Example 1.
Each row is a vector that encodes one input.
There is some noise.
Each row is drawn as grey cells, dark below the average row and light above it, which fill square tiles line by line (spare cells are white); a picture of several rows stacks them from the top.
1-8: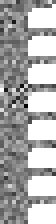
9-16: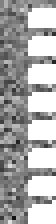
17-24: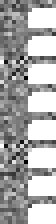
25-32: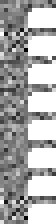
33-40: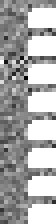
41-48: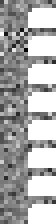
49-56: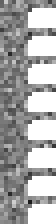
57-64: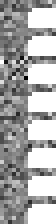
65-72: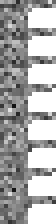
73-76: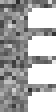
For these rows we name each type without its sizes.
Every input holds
a list of points on a line.
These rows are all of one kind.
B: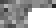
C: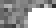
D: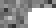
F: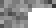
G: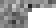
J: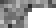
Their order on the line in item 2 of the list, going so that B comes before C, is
F, J, G, D, B, C.
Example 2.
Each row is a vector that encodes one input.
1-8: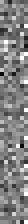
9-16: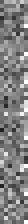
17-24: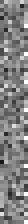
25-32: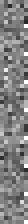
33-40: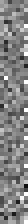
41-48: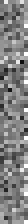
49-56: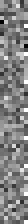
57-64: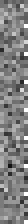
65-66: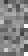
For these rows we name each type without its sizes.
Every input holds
a node of a tree, together with either a fixed value, or three true/false values.
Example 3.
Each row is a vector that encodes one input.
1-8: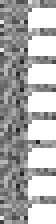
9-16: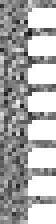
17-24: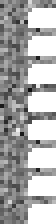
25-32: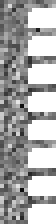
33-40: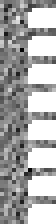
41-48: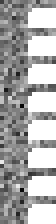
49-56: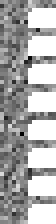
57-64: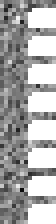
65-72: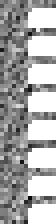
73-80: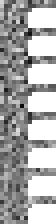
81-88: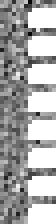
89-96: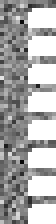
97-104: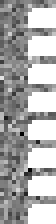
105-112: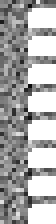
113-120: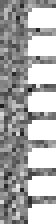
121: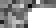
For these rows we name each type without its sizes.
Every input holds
either a point on a line, or a node of a tree.
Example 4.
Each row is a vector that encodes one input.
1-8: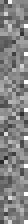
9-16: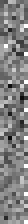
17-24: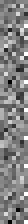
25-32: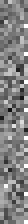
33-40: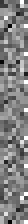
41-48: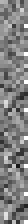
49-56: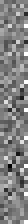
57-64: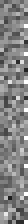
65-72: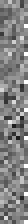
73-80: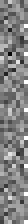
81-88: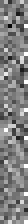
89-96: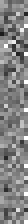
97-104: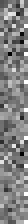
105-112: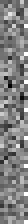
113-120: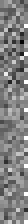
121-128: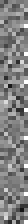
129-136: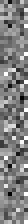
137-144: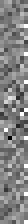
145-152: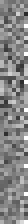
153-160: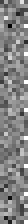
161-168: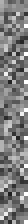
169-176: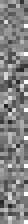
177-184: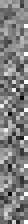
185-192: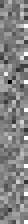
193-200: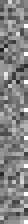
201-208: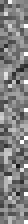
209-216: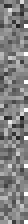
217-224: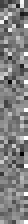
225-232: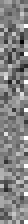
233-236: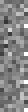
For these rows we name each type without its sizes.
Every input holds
a node of a tree and a true/false value.
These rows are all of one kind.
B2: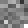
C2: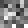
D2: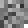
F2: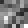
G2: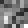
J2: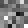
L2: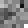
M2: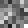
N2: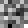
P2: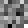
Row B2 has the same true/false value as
D2 and L2.
